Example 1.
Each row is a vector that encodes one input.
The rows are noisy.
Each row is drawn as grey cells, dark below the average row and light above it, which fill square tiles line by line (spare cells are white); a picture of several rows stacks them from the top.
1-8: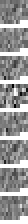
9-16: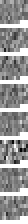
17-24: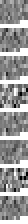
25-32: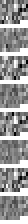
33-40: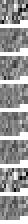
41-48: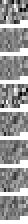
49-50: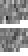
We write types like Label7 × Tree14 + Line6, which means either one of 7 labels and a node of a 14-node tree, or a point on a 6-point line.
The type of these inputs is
Bool × Tree7.
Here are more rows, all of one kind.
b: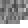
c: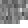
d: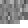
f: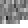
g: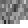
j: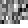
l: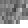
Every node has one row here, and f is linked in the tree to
d.
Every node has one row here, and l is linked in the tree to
c and g.
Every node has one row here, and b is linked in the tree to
c and j.
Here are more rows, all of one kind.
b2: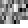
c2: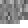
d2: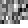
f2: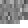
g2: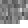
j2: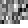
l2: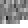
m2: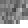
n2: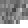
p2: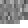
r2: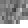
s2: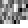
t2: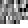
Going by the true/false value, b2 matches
d2, j2, s2 and t2.
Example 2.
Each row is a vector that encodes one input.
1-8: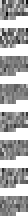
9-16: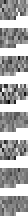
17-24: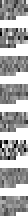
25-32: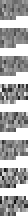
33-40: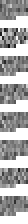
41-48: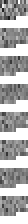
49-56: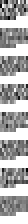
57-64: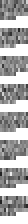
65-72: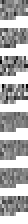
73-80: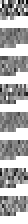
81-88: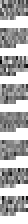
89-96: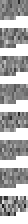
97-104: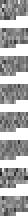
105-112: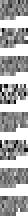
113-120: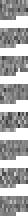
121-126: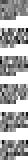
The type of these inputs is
Bool × Bool × Bool + Circle17.
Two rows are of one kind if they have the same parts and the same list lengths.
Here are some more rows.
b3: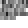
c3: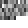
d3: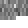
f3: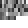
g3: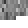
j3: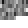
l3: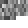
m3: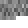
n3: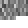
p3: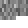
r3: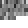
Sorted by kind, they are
b3, c3, g3, j3, l3
d3, f3, m3, n3, p3, r3

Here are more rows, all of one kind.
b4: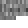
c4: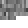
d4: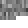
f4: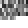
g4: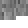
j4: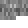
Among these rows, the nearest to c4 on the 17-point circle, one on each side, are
d4 and g4.
